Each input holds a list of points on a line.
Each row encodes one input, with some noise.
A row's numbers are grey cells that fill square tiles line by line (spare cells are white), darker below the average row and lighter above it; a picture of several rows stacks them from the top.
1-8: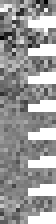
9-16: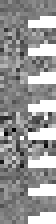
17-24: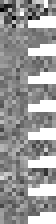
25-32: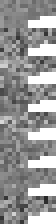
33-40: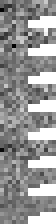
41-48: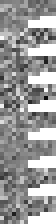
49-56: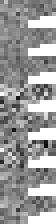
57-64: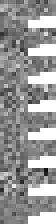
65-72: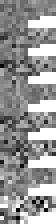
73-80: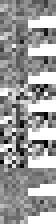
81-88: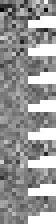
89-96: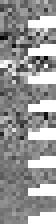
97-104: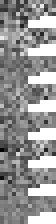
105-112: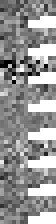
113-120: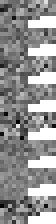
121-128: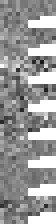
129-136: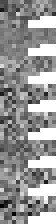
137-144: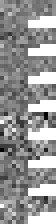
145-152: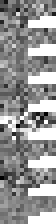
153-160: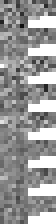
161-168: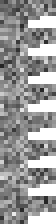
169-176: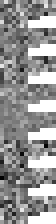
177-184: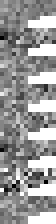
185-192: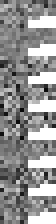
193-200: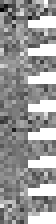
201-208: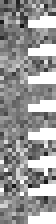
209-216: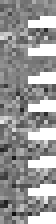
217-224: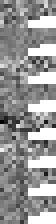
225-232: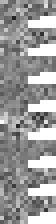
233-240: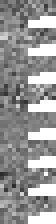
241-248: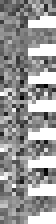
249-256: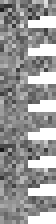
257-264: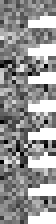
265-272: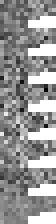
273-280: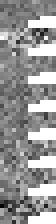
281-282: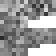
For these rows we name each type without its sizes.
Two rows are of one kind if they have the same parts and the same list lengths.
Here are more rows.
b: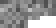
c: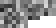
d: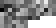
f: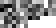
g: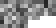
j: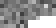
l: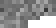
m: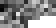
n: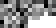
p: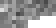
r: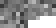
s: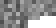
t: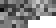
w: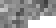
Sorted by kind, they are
b, d, l, p, w
c, f, g, n, t
j, m, r
s

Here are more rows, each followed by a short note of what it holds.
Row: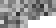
a list of three items
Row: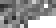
the empty list
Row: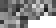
a list of three items
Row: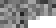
the empty list
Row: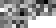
the empty list
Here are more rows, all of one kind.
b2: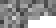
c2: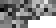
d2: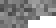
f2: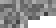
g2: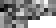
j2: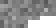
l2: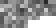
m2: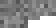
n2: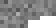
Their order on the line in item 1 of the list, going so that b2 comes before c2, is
l2, g2, b2, n2, j2, m2, c2, d2, f2.
